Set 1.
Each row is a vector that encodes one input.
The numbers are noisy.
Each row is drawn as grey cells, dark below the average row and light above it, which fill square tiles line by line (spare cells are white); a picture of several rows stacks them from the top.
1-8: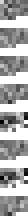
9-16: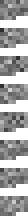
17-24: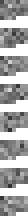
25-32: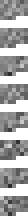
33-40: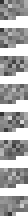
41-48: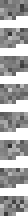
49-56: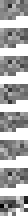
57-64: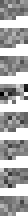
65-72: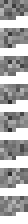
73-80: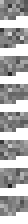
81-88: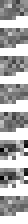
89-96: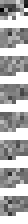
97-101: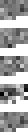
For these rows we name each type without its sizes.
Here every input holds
either a fixed value, or four true/false values.
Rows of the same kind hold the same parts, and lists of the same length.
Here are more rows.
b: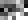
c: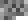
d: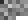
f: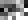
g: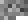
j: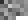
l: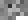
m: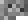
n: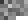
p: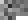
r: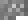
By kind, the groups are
b, f
c, d, g, j, l, m, n, p, r

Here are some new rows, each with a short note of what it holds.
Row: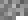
four true/false values
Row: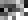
a fixed value
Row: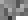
four true/false values
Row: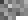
four true/false values
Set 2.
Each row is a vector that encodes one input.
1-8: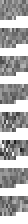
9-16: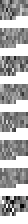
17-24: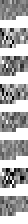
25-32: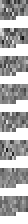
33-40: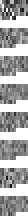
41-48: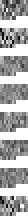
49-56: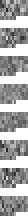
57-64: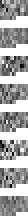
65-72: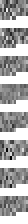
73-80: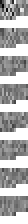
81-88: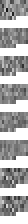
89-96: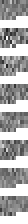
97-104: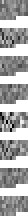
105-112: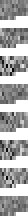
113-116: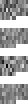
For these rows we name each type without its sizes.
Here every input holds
a point on a circle.
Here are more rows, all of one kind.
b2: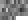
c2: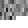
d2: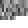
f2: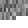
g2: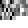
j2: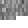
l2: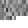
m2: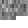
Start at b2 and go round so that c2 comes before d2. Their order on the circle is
b2, g2, c2, l2, j2, f2, m2, d2.
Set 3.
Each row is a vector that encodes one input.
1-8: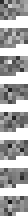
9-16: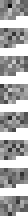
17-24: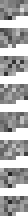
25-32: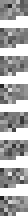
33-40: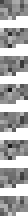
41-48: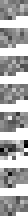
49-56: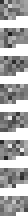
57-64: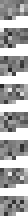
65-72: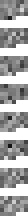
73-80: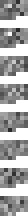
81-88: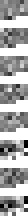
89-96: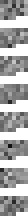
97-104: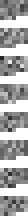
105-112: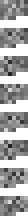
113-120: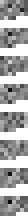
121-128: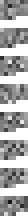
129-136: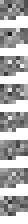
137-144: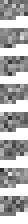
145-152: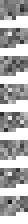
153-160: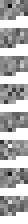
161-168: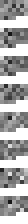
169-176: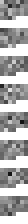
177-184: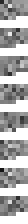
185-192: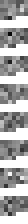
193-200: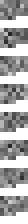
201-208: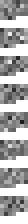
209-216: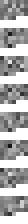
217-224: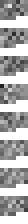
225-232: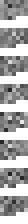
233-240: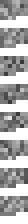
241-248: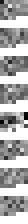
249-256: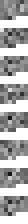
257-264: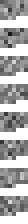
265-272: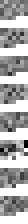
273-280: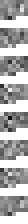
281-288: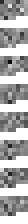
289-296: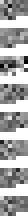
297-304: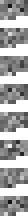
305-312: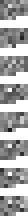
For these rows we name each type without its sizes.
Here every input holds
either a fixed value, or four true/false values.
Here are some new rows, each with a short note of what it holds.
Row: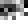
a fixed value
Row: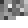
four true/false values
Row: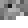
four true/false values
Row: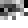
a fixed value
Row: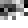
a fixed value
